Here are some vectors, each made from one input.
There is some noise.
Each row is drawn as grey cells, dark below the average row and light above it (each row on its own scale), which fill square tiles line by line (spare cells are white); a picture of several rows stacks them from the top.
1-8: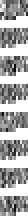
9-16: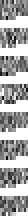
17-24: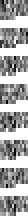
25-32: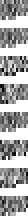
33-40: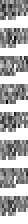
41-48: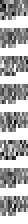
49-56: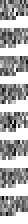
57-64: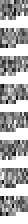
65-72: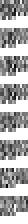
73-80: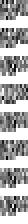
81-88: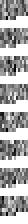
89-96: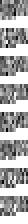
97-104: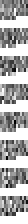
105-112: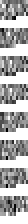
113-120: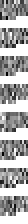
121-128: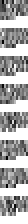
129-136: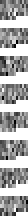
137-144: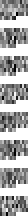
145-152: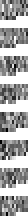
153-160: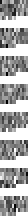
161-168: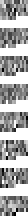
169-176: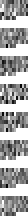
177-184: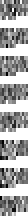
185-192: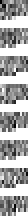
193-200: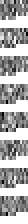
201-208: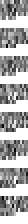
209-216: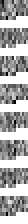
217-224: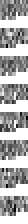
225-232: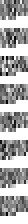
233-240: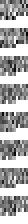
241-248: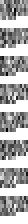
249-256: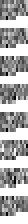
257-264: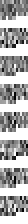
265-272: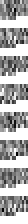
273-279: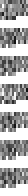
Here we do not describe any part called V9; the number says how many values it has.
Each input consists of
either a point on an 11-point circle and a true/false value, or a value of V9.
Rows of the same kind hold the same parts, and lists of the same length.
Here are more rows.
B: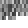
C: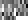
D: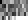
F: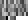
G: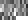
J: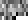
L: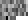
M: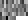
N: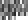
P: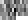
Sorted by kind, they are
B, D, N, P
C, F, G, J, L, M

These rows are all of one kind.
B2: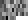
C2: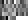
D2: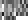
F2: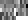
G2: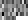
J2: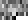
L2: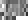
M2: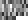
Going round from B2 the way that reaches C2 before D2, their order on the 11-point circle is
B2, J2, C2, F2, L2, D2, G2, M2.
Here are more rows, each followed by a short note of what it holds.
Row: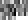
a value of V9
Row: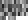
a value of V9
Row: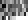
a value of V9
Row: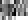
a value of V9
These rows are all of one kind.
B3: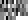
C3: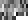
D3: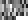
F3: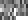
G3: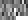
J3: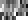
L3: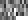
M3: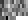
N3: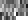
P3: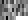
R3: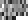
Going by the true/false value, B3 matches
M3 and P3.
